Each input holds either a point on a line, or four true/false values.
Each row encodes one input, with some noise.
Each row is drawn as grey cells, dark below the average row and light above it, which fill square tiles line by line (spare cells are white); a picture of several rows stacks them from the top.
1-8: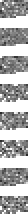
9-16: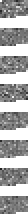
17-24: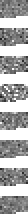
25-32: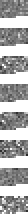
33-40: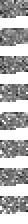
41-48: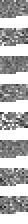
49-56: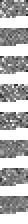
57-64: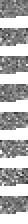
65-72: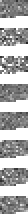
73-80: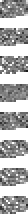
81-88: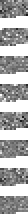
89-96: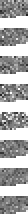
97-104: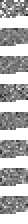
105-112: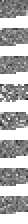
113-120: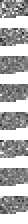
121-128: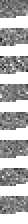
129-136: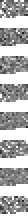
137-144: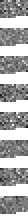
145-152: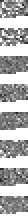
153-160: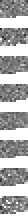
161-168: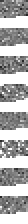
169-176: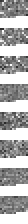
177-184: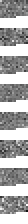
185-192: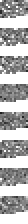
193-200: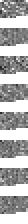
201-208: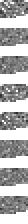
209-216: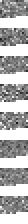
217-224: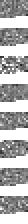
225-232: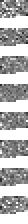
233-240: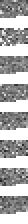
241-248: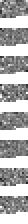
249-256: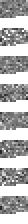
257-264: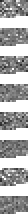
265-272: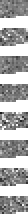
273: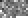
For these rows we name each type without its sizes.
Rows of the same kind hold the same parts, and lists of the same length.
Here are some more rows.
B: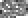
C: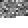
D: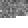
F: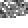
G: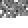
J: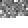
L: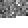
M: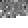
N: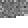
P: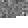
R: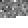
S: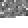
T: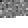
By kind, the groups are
B, D, F, G, J, M, N, P, R, S, T
C, L

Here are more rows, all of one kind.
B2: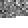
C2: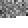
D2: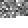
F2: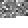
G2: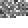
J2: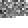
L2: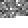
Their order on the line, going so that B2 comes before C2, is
J2, L2, B2, D2, F2, C2, G2.
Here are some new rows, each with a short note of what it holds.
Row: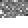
four true/false values
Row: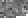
four true/false values
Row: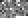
a point on a line
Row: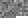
four true/false values
